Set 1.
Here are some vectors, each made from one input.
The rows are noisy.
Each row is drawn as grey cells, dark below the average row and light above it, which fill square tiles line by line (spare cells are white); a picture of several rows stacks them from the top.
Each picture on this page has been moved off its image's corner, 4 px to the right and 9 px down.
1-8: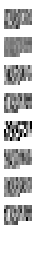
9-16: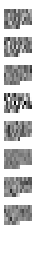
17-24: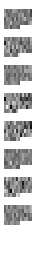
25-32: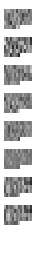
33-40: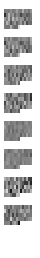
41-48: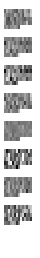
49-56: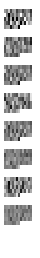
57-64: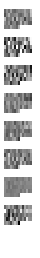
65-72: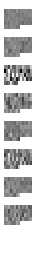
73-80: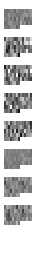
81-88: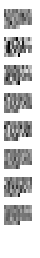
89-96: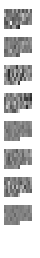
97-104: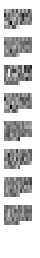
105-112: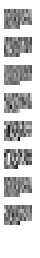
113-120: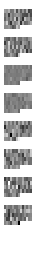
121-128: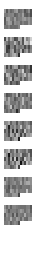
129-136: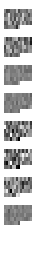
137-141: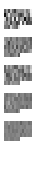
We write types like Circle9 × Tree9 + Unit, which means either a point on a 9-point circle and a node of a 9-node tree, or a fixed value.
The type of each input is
Tree15 + Unit.
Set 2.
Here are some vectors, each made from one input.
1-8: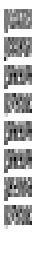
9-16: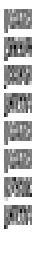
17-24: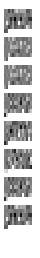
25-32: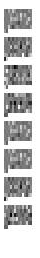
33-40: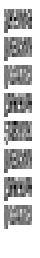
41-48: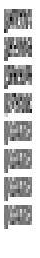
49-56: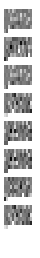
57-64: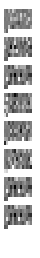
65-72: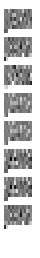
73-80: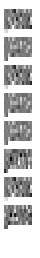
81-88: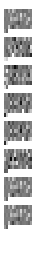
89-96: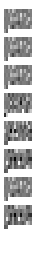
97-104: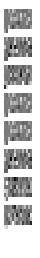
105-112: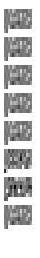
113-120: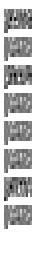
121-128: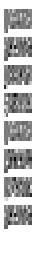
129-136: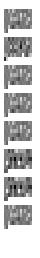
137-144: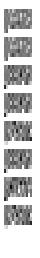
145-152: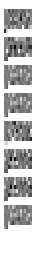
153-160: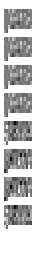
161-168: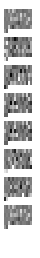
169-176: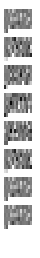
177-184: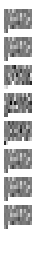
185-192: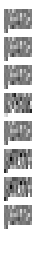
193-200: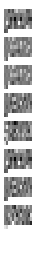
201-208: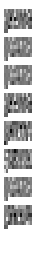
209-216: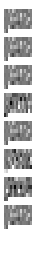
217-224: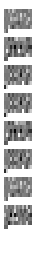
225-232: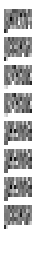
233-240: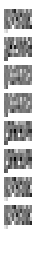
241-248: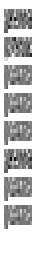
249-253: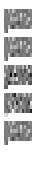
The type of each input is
Label8.
